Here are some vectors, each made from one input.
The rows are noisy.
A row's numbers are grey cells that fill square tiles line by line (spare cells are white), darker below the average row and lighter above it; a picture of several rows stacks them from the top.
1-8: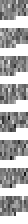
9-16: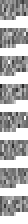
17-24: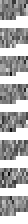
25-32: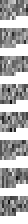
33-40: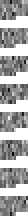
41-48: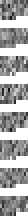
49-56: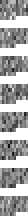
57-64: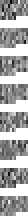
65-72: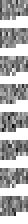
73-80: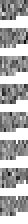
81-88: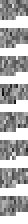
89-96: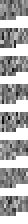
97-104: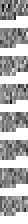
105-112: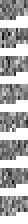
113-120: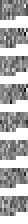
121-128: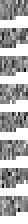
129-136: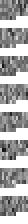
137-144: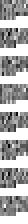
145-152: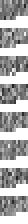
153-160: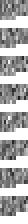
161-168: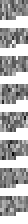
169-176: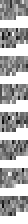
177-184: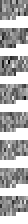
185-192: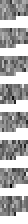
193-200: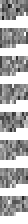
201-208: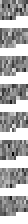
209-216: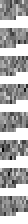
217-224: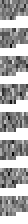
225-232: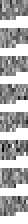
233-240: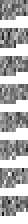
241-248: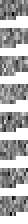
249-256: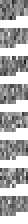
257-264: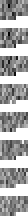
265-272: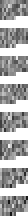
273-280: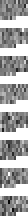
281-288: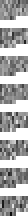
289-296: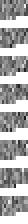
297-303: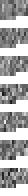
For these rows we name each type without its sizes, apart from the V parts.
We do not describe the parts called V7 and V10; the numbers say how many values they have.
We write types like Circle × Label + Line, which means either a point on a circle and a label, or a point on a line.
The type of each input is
Line × (Tree + Unit + V7 × V10).
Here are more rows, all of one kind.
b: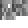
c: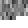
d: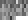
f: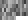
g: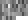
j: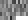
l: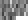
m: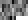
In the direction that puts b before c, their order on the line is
b, f, g, d, j, l, c, m.
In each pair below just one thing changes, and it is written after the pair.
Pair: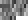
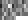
the place on the line
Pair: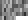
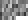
the value of V7
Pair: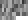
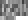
the value of V7
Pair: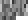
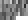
the place on the line
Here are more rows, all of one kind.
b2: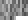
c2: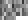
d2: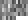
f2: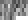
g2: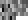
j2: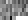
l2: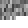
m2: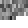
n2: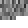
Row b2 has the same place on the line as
d2 and f2.
